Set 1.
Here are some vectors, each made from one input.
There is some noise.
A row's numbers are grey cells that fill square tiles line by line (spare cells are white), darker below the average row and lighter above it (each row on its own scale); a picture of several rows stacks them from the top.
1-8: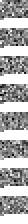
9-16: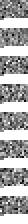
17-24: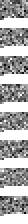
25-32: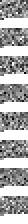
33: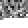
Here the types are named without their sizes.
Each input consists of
three true/false values.
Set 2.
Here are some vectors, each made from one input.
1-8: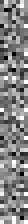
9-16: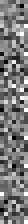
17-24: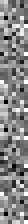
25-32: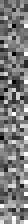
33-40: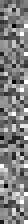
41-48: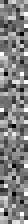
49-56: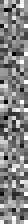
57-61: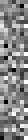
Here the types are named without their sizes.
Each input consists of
a node of a tree.
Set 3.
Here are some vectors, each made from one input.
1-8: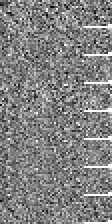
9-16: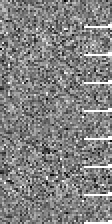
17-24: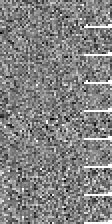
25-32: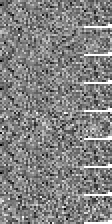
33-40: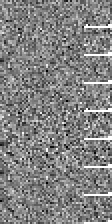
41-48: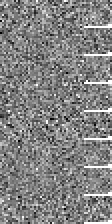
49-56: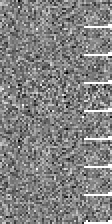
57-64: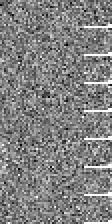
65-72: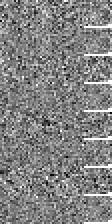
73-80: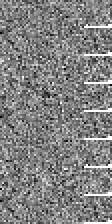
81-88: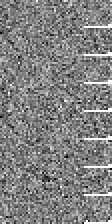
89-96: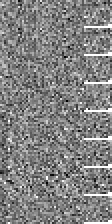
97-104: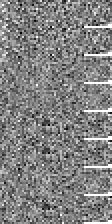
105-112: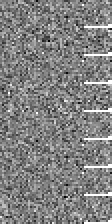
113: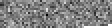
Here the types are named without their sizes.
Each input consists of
a point on a line.
